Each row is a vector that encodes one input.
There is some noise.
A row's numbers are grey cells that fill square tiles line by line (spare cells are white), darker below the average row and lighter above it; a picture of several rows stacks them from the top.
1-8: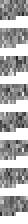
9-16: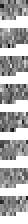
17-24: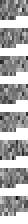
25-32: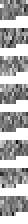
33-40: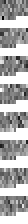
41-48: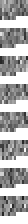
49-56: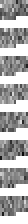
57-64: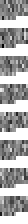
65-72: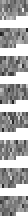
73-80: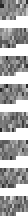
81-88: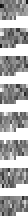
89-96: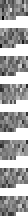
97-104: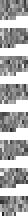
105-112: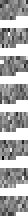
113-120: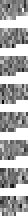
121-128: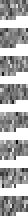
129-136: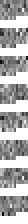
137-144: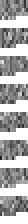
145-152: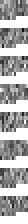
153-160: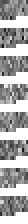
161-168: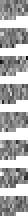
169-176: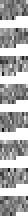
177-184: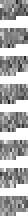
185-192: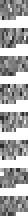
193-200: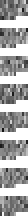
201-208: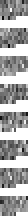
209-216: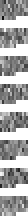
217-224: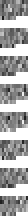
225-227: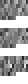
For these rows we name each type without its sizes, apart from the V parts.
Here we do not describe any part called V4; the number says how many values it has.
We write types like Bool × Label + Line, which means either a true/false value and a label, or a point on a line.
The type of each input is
Line × (Line × Tree + List(V4)).
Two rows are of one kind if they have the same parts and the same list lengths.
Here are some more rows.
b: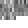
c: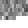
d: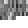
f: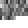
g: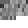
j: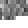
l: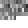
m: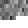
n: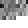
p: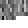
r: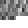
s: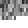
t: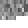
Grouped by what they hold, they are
b, d
c, f, j, l, t
g, m, n, r
p, s

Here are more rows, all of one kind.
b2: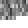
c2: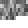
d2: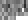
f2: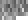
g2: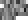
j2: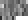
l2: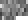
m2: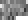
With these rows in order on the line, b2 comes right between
c2 and d2.
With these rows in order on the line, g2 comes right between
j2 and m2.
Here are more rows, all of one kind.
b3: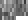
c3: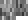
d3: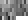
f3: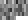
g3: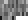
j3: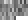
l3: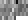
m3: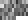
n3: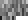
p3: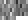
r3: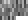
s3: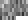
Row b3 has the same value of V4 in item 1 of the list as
g3 and r3.
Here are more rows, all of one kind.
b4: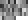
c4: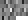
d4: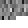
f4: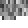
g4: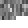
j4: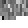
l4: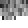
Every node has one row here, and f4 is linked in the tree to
b4 and c4.
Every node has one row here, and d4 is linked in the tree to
c4 and l4.
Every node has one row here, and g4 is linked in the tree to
c4 and j4.
